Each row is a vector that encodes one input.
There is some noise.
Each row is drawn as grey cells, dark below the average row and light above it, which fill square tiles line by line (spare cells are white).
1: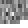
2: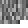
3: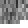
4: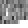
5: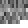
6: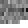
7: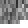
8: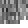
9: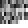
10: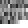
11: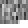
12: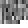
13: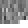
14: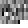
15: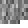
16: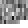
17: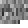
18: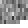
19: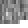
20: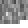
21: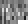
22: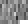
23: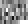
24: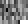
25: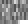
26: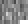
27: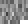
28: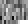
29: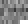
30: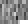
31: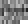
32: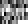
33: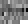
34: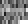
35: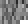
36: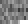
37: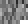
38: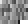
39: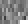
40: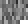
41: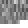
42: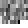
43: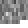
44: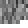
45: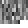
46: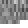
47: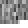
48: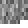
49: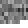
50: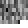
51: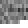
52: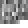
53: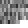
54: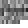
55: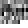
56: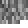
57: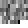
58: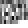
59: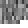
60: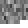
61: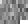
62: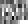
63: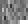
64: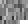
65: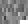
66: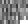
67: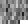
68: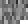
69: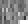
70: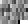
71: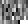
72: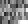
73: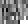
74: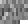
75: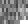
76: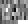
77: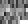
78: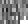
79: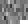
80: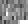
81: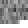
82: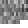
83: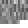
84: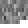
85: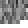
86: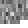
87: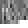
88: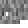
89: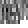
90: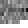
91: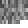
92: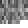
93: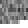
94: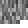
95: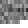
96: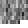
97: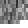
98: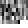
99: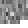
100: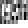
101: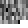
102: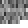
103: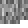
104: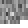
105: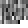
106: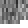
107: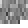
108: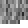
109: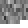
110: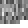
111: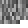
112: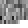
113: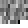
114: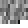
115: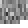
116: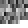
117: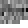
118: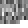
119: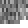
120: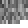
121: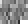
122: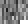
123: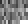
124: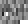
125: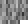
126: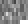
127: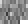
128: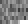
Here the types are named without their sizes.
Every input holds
either a point on a circle, or a point on a line.
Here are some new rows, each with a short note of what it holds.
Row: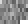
a point on a circle
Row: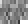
a point on a circle
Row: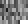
a point on a line
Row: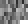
a point on a line
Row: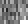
a point on a line
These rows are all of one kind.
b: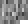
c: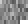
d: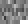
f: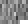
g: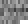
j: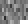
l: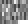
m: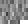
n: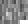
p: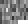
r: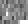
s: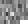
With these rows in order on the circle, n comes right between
d and r.
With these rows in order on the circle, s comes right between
c and m.
